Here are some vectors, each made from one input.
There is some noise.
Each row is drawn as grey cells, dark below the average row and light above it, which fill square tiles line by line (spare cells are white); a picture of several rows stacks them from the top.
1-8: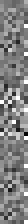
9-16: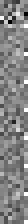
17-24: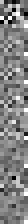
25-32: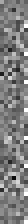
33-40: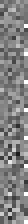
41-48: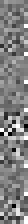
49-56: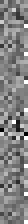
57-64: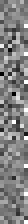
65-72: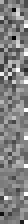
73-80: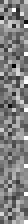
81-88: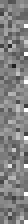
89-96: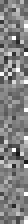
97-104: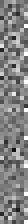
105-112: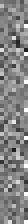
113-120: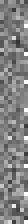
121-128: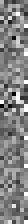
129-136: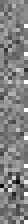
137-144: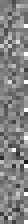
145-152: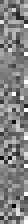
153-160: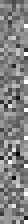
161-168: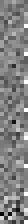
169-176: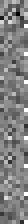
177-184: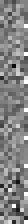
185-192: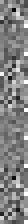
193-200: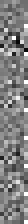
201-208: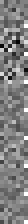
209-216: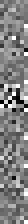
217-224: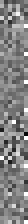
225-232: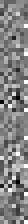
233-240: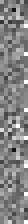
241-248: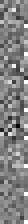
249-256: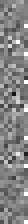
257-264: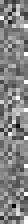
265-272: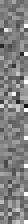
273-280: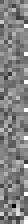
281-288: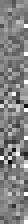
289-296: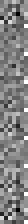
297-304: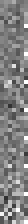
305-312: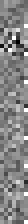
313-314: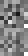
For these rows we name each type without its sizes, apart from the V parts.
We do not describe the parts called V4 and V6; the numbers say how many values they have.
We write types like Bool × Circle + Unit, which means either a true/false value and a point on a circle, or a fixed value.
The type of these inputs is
List(Line) + (Tree + Unit) × V4 × V6.
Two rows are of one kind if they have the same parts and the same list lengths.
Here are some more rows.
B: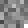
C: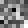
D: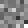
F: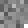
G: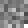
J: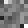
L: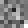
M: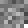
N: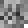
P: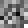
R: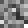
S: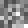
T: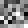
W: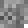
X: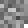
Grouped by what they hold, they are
B, F, N, W
C, L, P
D, G, M, S, T, X
J
R

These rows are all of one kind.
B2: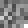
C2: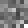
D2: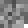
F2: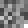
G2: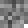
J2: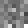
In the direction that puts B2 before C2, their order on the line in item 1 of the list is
F2, B2, D2, G2, C2, J2.
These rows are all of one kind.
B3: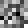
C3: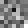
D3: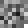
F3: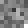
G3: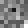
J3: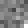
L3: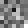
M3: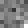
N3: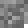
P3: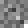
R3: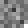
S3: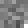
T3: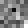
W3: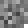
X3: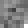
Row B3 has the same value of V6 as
D3, J3, S3 and X3.
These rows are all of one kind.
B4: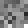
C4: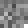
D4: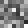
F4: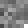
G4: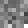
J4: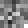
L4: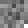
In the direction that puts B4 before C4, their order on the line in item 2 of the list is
F4, B4, L4, C4, J4, G4, D4.
